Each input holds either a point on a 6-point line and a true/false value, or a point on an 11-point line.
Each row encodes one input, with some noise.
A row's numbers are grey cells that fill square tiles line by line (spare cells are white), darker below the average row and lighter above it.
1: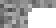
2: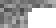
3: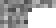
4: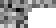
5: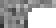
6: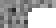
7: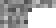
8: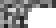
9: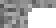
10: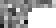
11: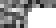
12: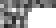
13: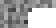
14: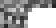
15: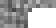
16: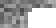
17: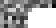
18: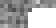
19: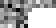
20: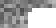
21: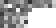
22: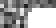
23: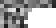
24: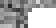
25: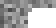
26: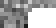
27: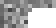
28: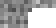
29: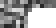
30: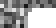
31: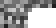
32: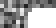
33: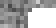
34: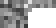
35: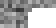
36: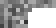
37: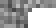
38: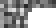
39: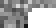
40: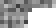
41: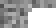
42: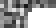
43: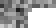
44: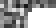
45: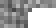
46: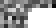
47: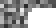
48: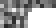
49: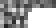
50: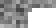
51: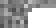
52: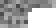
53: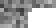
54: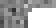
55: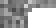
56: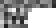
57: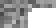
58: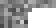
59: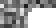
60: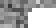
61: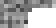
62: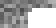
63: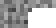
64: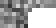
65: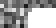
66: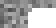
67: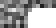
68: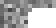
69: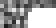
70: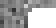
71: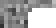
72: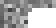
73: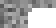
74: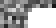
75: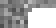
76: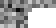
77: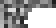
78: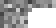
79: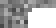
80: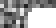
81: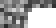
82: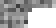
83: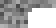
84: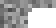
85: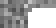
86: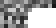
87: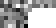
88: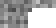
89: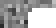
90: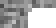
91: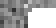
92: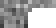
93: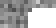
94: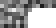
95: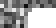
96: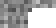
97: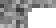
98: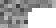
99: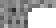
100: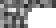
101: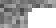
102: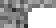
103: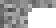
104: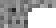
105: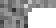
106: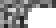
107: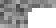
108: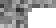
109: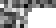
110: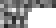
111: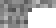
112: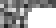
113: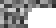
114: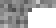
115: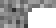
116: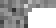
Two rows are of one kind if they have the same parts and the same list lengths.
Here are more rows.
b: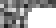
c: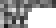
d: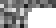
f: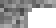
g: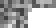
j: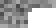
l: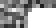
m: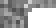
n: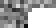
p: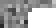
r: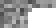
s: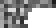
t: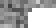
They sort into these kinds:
b, c, d, l, s
f, g, j, m, n, p, r, t

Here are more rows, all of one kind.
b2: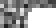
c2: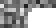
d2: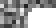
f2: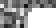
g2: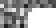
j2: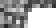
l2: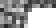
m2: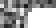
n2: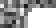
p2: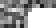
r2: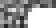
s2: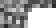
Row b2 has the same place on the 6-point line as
f2, g2 and m2.
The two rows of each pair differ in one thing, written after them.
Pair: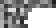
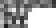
the place on the 6-point line
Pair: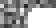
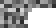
the true/false value
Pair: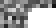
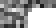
the place on the 6-point line
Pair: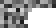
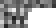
the place on the 6-point line
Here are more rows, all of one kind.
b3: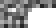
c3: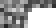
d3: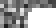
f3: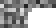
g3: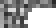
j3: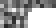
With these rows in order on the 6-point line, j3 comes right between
d3 and g3.
